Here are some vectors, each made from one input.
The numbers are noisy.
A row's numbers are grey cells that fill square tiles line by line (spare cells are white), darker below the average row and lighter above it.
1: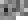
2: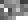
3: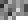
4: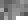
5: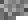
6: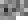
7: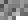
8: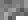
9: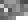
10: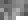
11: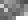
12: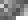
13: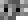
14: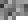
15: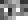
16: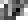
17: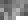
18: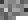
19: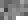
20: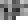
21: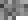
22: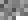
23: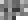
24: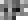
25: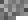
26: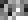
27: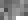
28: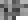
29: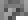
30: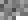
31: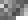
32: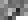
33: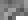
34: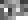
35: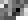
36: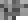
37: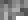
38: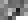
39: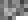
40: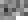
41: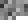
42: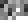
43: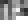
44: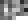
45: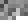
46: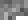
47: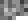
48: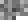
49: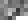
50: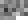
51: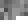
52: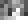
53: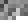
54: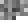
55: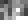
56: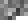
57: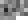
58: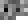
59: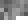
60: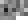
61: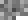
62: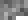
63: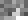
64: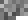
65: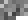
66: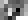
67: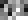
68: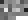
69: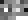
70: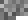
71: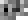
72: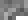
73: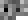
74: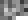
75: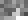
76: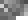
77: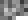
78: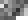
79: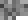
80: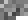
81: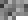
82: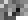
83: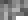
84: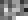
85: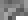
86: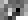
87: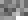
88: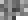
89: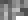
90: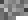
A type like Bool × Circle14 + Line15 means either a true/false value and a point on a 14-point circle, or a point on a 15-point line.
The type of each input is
Line8.
